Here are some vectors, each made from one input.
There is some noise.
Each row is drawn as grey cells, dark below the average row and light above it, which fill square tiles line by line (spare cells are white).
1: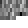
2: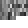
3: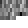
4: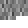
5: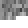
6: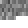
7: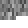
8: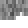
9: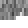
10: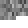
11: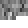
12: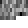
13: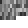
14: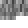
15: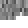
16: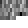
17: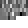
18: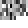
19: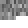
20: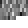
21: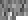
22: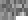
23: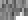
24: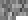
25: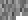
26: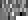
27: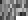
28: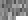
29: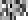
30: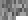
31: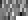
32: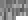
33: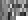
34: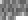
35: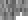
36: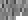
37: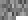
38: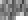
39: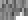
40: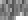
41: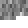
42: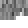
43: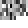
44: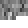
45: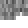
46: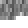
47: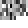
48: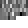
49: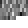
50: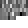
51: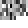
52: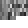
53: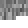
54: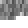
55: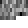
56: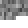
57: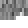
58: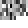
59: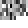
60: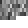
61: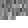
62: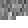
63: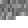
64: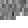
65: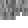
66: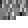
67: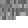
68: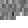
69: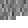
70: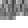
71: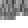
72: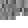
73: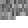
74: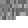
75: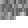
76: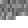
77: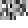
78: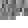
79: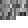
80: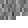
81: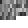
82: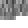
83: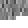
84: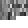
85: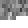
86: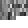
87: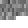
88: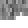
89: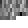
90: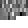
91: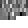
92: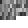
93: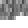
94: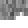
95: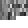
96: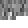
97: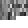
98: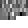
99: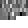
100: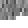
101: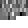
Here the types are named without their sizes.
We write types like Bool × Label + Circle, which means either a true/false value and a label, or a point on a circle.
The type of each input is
List(Bool × Line).
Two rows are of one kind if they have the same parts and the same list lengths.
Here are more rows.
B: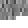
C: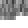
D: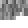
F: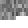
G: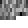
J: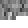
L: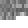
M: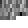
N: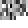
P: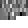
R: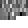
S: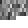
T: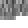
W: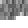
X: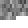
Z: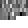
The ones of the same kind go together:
B, C, D, F, J, L, T, W, X
G, M, P, R, S, Z
N

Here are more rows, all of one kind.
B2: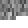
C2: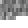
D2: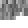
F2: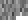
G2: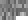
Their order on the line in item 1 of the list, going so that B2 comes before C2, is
B2, F2, D2, G2, C2.
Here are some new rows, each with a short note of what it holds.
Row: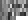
a list of one item
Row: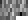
a list of one item
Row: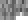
a list of two items
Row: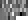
a list of one item
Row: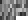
a list of one item
